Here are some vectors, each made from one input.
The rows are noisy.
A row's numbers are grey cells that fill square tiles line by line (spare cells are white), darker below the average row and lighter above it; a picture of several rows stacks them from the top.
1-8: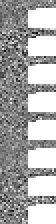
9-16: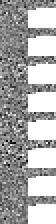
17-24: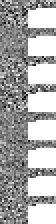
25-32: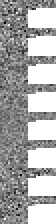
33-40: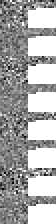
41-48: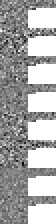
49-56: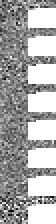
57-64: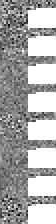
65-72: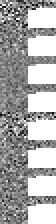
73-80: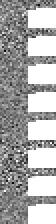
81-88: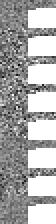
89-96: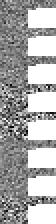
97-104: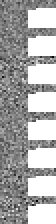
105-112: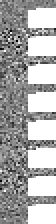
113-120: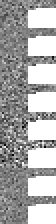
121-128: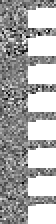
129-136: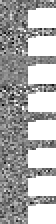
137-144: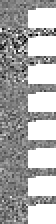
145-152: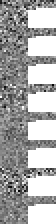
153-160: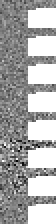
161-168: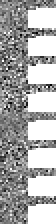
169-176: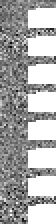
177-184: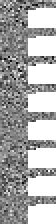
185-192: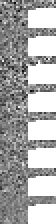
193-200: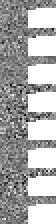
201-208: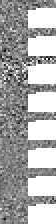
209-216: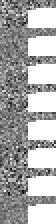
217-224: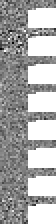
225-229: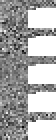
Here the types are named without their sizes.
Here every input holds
three true/false values, together with a list of points on a circle.
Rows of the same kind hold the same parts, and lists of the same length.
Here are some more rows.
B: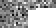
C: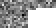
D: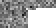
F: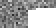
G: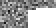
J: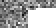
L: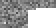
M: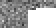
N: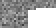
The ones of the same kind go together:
B, F
C, D, G, L, N
J, M

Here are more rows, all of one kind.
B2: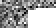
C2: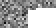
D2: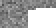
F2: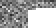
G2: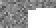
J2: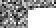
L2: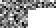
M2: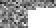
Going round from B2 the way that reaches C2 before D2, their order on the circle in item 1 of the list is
B2, F2, M2, G2, L2, C2, J2, D2.
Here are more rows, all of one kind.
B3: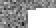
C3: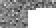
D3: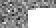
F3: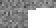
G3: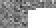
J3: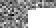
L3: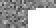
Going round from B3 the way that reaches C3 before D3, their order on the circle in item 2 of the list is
B3, J3, C3, F3, L3, G3, D3.
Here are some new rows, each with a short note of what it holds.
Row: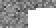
three true/false values, together with a list of one item
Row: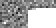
three true/false values, together with a list of two items
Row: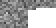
three true/false values, together with a list of two items
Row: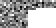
three true/false values, together with a list of one item
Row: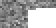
three true/false values, together with a list of one item
